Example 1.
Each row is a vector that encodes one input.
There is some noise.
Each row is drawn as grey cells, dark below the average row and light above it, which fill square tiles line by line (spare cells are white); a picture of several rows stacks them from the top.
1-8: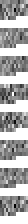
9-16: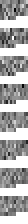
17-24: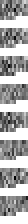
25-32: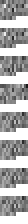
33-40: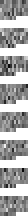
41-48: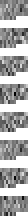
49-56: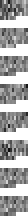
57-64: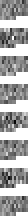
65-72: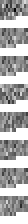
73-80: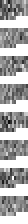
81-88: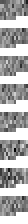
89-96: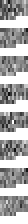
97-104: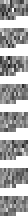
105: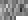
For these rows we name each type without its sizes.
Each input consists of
either a point on a circle, or a label.
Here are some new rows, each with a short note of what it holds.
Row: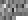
a label
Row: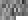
a label
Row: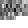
a point on a circle
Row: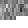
a label
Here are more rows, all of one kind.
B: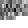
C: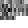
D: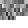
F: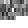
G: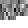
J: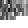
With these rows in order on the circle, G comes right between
B and D.
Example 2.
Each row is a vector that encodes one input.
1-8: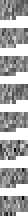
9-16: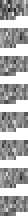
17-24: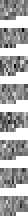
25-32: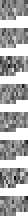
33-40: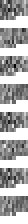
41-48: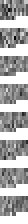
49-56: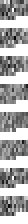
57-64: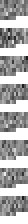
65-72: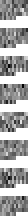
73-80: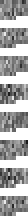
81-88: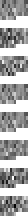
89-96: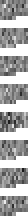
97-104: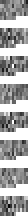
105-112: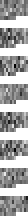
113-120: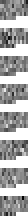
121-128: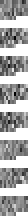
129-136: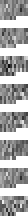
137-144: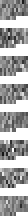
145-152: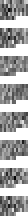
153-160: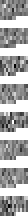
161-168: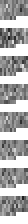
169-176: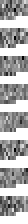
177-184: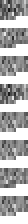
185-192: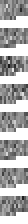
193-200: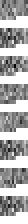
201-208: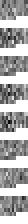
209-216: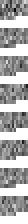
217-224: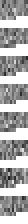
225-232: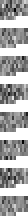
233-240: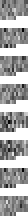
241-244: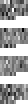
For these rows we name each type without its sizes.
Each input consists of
either a point on a circle, or a label.
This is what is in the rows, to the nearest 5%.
About 30% of them hold a point on a circle. The rest hold a label.
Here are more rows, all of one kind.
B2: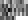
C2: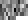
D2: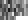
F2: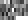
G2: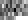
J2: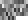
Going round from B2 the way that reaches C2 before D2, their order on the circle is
B2, F2, J2, C2, G2, D2.
